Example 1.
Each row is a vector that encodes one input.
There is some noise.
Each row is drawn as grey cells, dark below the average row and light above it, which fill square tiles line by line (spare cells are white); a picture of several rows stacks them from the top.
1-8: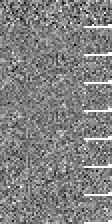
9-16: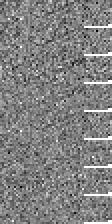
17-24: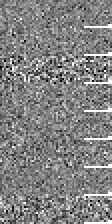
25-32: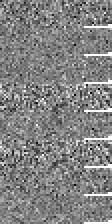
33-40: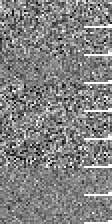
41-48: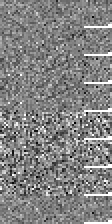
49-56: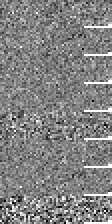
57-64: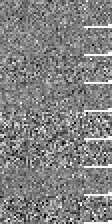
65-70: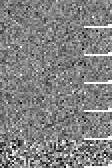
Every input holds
either a fixed value, or three true/false values.
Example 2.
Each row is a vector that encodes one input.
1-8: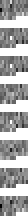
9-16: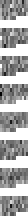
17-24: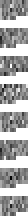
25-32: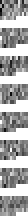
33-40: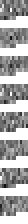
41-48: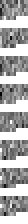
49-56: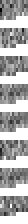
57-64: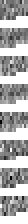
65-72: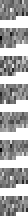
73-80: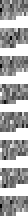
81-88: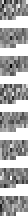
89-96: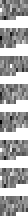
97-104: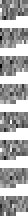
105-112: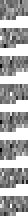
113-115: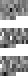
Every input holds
either a point on an 11-point circle, or a fixed value.
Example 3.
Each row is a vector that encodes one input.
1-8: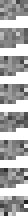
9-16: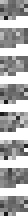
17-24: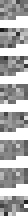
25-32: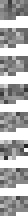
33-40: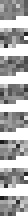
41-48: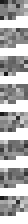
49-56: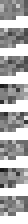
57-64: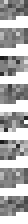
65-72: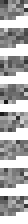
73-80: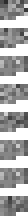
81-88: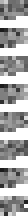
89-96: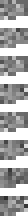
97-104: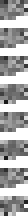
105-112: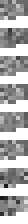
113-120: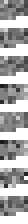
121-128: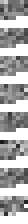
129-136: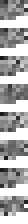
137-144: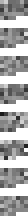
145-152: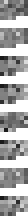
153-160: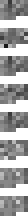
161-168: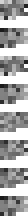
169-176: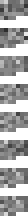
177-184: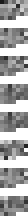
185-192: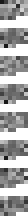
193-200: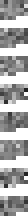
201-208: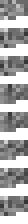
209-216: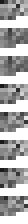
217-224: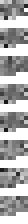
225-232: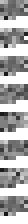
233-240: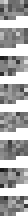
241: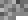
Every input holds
a point on a 12-point line.
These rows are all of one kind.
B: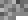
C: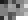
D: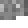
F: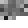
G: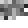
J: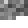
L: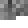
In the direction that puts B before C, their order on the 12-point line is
G, F, J, L, D, B, C.
